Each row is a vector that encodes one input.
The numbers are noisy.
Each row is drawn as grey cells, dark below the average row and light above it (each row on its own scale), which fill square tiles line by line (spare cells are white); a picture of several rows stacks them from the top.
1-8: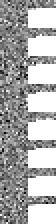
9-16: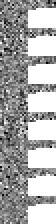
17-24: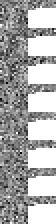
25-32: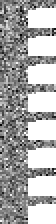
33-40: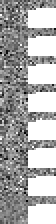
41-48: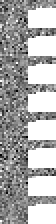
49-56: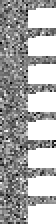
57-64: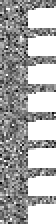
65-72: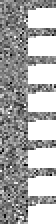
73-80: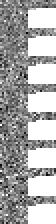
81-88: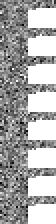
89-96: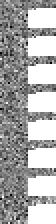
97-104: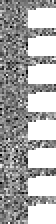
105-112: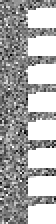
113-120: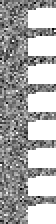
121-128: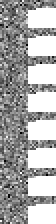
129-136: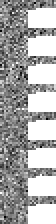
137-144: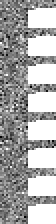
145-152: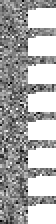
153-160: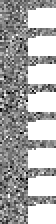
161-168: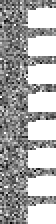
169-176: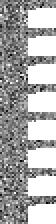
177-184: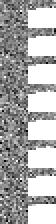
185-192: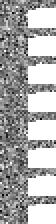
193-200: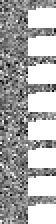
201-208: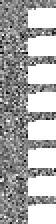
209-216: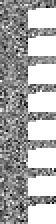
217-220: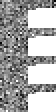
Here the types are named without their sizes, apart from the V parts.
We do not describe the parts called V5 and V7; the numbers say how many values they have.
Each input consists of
a true/false value and a value of V7, together with either a point on a line, or a value of V5.
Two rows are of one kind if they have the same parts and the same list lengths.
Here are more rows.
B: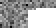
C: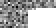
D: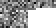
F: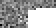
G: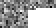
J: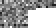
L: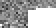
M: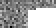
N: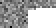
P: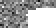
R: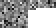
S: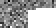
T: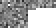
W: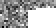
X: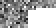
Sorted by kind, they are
B, C, D, L, M, N, P, S, W, X
F, G, J, R, T

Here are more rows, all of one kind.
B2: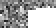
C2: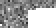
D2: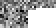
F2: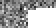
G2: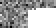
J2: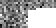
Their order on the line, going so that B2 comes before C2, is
J2, B2, G2, D2, F2, C2.
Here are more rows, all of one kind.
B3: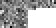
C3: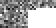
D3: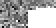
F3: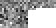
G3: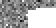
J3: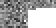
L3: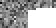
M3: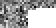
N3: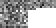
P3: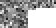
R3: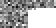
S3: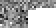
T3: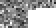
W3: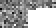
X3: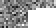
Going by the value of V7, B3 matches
J3, N3, P3 and T3.
